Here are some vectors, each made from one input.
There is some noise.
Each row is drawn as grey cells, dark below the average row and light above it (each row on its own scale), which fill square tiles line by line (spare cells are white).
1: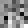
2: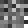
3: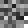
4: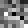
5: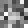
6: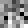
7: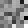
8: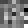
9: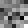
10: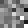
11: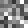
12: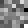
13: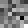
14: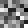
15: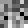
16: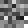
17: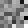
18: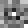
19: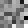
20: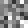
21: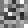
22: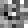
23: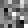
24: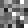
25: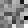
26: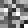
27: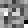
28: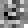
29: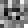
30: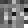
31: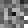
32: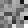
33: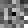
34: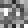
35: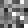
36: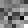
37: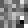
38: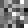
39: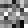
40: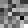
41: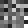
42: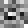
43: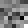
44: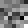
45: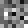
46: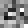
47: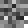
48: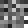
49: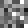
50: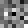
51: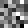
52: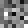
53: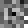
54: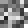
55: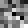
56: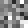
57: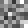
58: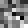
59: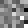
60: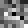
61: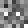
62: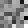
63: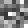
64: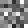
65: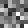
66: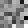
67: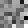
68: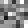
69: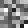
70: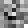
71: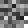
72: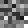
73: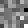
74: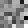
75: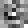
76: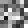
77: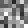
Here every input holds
a list of up to two points on a 9-point circle.
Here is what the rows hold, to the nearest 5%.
All of them are lists of up to two points on a 9-point circle: about 10% are empty, 35% hold one and 55% two.
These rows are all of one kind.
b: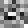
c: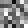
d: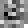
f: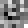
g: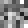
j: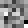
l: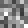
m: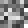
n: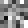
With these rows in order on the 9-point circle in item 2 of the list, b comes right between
j and l.
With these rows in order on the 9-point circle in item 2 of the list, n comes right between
c and m.
